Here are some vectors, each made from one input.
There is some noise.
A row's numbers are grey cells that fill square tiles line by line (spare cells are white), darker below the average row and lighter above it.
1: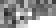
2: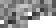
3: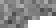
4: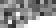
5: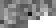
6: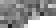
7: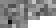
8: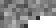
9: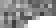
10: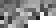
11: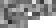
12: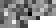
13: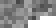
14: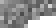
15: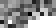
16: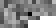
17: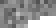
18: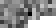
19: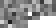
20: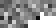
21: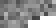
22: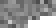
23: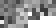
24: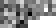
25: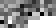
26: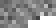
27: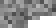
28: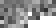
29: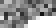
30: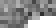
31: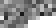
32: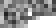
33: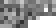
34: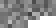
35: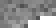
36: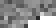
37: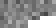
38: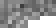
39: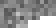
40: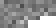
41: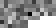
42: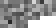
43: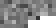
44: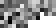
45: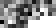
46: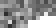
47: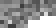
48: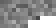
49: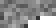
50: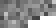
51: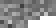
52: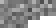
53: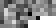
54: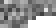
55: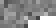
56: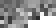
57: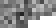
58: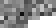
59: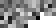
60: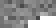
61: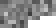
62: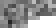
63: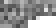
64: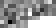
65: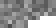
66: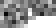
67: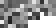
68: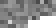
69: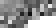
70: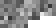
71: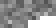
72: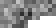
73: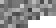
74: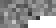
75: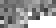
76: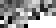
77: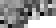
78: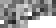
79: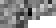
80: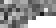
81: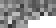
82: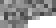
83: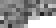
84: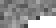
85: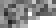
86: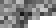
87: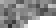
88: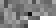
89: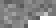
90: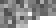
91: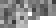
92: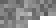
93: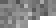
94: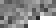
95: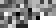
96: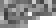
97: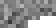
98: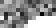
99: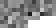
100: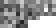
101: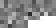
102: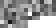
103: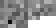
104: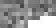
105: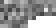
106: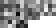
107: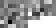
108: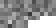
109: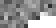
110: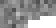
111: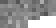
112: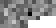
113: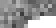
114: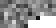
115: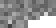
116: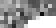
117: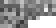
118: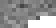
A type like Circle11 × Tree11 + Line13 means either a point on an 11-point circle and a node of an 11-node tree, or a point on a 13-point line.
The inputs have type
Bool × Bool × Bool + Line7 × Line14 + Unit.
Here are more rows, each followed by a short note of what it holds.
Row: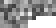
a fixed value
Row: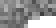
three true/false values
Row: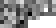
a fixed value
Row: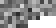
three true/false values
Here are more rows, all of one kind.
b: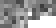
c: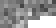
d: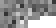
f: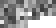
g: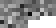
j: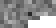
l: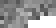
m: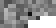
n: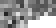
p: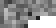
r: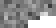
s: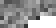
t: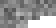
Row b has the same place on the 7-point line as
c and l.
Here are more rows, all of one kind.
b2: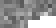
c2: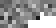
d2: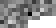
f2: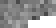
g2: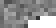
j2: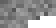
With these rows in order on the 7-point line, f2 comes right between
d2 and g2.
